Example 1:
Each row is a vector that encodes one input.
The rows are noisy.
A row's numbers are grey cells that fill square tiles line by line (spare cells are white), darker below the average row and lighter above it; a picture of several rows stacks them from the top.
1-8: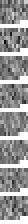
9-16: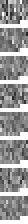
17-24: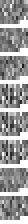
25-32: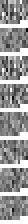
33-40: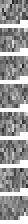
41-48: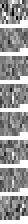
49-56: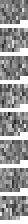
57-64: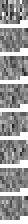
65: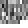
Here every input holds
a list of up to two points on a 7-point line.
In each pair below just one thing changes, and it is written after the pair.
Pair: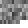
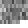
the place on the 7-point line in item 2 of the list
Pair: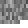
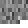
the place on the 7-point line in item 2 of the list
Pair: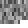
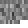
the place on the 7-point line in item 1 of the list
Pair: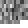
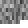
the place on the 7-point line in item 2 of the list
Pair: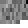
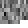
the place on the 7-point line in item 1 of the list
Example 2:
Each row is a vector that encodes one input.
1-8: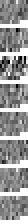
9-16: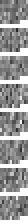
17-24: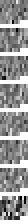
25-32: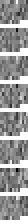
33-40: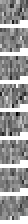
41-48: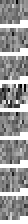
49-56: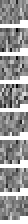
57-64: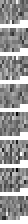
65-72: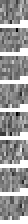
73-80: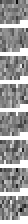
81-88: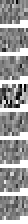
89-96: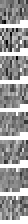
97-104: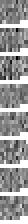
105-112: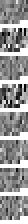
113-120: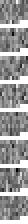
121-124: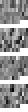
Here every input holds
either a fixed value, or a node of a 15-node tree and a true/false value.
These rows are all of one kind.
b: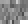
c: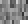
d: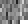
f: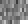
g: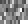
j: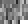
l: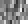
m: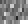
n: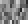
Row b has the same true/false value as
c and n.
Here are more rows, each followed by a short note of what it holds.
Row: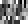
a fixed value
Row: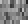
a node of a 15-node tree and a true/false value
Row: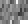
a node of a 15-node tree and a true/false value
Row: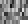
a node of a 15-node tree and a true/false value
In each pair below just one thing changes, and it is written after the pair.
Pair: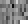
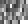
the true/false value
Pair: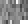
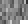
the node of the tree
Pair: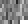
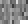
the true/false value
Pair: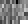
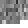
the node of the tree
